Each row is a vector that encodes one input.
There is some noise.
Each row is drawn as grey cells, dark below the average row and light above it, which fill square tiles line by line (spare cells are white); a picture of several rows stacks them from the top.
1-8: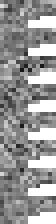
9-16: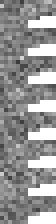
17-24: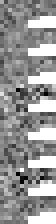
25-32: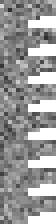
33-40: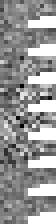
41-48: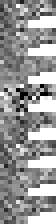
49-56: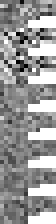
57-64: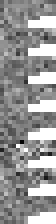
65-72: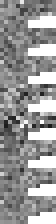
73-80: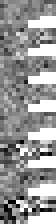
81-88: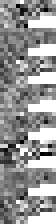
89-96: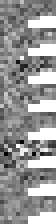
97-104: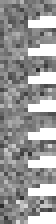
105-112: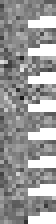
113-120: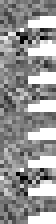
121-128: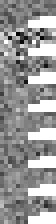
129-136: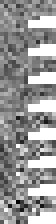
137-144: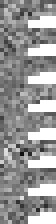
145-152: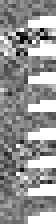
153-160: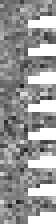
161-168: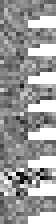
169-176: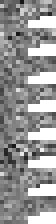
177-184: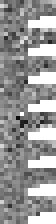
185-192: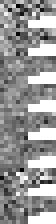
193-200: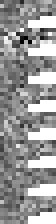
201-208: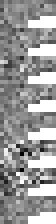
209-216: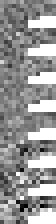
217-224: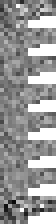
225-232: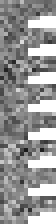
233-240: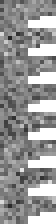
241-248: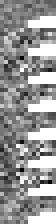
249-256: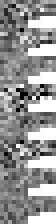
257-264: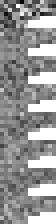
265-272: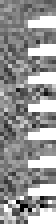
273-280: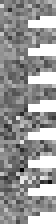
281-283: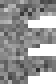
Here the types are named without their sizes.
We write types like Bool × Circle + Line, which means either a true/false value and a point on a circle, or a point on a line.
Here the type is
Circle.
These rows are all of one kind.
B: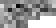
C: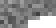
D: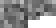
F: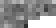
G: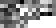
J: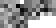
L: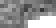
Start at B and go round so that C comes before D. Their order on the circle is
B, G, L, C, J, D, F.
